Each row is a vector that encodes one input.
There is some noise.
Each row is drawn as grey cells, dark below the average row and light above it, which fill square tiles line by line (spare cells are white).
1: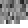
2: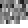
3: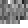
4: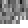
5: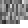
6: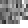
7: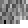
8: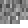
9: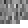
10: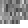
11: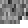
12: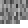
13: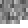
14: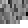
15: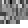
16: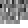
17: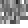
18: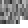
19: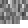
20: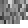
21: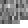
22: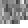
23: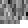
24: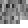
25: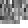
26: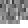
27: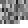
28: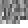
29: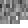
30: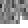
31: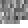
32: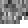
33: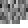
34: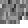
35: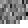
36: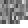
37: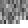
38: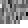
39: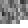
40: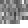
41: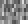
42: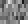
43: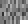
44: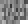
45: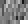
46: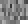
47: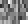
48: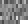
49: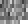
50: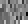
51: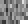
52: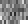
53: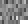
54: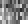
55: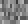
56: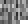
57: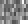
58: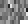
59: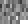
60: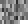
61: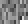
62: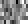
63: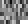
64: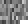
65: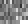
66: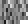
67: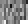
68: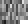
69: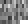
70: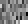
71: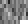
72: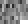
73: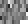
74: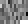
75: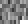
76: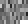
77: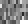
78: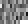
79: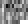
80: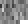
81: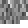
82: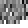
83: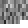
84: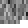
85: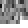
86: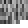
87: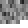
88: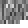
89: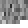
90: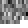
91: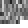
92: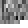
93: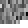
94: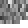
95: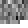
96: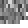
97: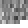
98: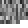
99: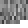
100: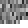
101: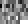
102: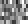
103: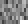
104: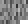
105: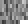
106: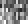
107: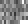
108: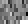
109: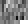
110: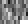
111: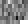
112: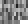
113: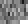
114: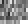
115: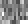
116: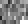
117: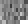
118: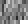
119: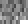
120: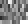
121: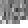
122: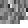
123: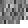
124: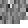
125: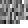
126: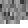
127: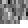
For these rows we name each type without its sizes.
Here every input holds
a label, together with either two labels, or three true/false values.
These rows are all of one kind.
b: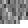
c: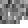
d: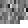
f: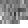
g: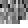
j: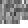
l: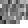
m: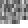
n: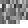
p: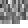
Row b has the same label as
c, l and n.
